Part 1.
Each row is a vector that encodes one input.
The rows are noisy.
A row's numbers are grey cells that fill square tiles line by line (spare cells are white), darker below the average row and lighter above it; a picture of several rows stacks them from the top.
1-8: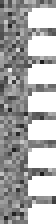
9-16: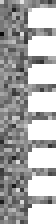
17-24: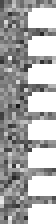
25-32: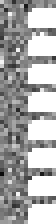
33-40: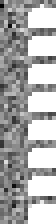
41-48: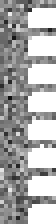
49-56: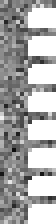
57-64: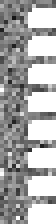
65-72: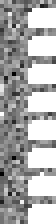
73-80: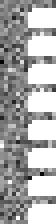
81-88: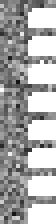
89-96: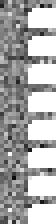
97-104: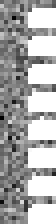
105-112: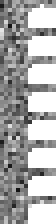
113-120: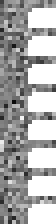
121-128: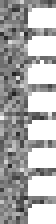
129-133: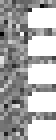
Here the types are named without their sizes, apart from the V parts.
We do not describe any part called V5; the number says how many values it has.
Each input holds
a point on a line, a true/false value and a value of V5.
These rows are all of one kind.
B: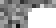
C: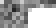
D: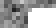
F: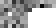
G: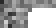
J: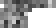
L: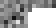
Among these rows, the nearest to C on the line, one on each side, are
B and D.
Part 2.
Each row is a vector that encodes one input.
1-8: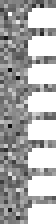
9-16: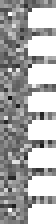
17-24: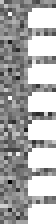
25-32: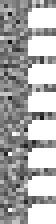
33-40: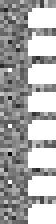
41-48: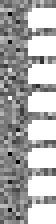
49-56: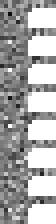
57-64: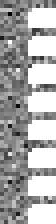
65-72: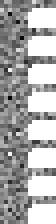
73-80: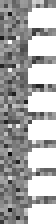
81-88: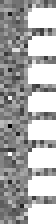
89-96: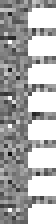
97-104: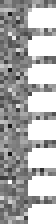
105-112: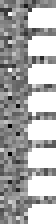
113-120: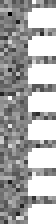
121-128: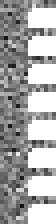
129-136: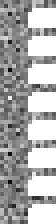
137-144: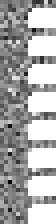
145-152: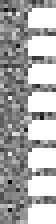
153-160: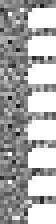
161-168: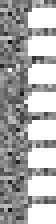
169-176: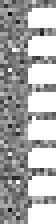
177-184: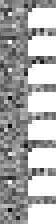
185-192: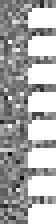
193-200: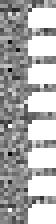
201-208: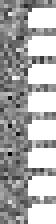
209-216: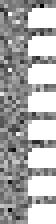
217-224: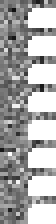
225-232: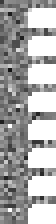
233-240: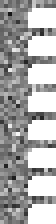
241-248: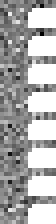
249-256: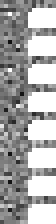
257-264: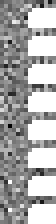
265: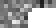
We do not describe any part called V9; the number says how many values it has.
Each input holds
either one of 6 labels and a true/false value, or a value of V9.
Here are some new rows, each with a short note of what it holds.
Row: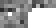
a value of V9
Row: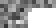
one of 6 labels and a true/false value
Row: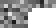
a value of V9
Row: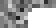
one of 6 labels and a true/false value
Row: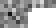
one of 6 labels and a true/false value
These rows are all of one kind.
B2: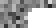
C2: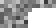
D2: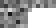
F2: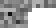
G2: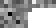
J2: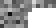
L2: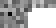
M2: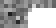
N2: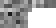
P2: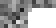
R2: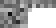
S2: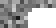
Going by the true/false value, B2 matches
C2, P2 and S2.
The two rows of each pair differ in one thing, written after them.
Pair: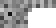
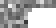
the true/false value
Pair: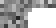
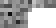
the true/false value
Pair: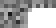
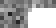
the label
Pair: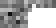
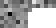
the label
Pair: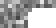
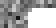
the label
